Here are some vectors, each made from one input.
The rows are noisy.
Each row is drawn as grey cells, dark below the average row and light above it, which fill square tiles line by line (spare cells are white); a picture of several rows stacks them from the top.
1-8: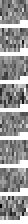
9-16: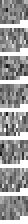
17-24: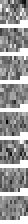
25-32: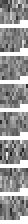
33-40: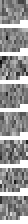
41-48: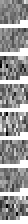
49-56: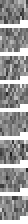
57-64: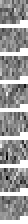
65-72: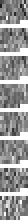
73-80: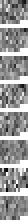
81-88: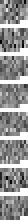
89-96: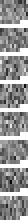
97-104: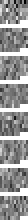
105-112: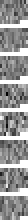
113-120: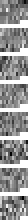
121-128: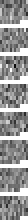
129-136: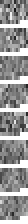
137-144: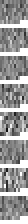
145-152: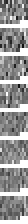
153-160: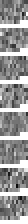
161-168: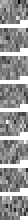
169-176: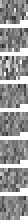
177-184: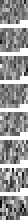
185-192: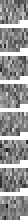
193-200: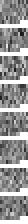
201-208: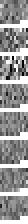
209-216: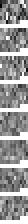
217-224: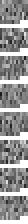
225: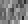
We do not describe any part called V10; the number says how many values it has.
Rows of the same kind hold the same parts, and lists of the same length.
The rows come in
3 kinds.
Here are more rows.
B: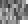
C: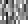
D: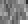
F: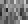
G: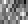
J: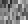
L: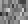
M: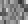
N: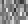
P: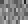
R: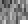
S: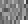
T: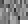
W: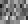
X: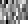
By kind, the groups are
B, D, J, P, R, T
C, X
F, G, L, M, N, S, W

